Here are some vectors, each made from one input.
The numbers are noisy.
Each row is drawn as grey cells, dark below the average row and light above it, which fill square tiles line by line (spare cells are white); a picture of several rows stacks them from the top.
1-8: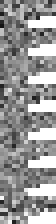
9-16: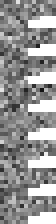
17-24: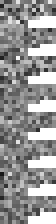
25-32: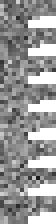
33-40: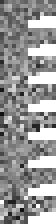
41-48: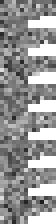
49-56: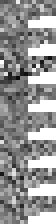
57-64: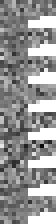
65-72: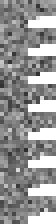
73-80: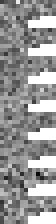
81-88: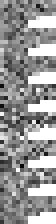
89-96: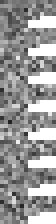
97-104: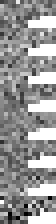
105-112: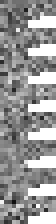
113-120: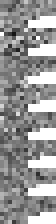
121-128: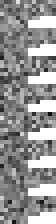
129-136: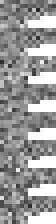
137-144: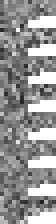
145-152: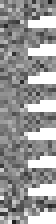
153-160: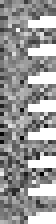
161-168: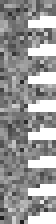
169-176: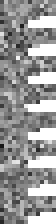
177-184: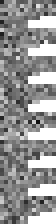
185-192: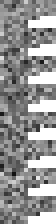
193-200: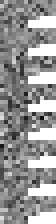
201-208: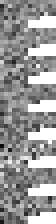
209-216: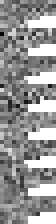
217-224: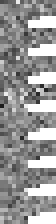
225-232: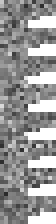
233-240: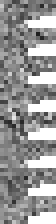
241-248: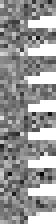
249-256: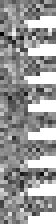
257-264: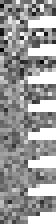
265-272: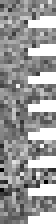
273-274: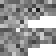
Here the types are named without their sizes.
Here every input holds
a label.
